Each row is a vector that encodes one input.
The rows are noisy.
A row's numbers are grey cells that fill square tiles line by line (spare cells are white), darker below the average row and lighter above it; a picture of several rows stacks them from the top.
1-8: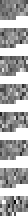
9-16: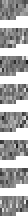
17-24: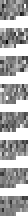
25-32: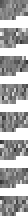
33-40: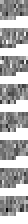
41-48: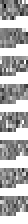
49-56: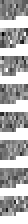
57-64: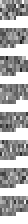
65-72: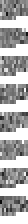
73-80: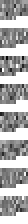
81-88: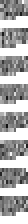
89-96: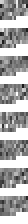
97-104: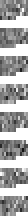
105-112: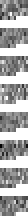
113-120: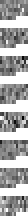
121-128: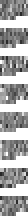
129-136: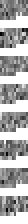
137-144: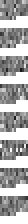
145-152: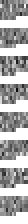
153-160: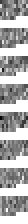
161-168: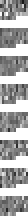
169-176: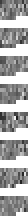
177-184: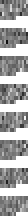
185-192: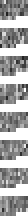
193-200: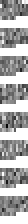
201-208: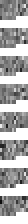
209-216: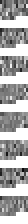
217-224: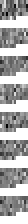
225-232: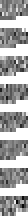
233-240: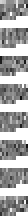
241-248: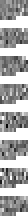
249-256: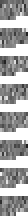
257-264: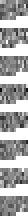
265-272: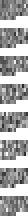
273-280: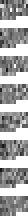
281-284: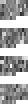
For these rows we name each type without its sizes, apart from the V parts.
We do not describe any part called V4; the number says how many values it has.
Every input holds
a point on a line, together with either a point on a line, or a value of V4.
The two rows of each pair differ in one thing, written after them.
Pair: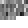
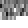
the place on the line
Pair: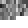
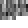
the value of V4
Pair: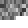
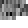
the value of V4
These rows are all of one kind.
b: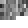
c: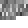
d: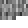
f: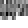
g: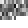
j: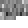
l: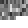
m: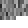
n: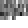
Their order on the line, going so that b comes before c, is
f, b, n, g, d, j, m, l, c.
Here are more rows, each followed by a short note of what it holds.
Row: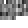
a point on a line and a value of V4
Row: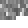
a point on each of two lines
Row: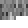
a point on a line and a value of V4
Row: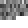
a point on a line and a value of V4
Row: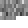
a point on a line and a value of V4
